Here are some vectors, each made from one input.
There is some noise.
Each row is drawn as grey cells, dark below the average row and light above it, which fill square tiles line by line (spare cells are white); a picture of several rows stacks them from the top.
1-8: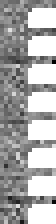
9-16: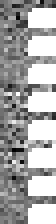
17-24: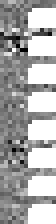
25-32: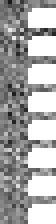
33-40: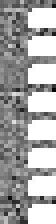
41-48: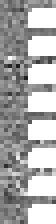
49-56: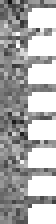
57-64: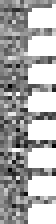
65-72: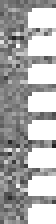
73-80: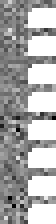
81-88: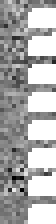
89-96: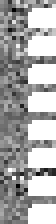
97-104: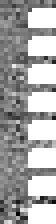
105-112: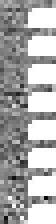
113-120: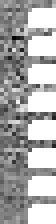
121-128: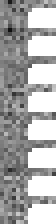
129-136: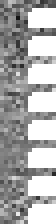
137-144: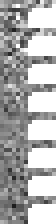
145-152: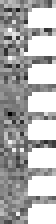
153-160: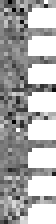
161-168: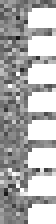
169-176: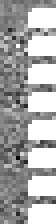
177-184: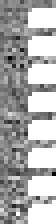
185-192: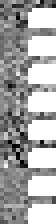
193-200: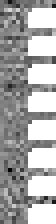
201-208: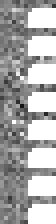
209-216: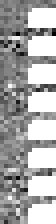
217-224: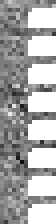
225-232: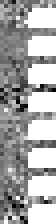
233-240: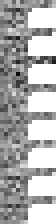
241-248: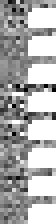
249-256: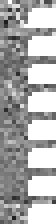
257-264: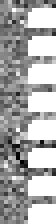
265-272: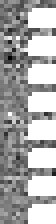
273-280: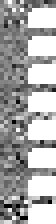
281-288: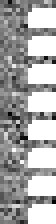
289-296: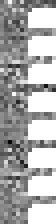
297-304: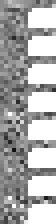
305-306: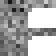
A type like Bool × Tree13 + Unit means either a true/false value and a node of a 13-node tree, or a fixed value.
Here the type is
List2(Bool × Line4 × Line5 + Line12).
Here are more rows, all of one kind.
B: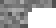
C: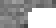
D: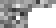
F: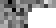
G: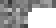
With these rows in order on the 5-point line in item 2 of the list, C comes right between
B and F.
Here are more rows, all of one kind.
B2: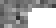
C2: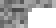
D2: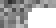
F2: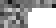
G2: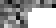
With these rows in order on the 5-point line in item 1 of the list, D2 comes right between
B2 and G2.
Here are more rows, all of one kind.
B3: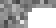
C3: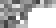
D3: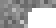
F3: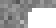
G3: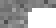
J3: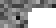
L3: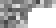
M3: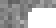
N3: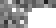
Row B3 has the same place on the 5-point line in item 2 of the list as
C3 and D3.
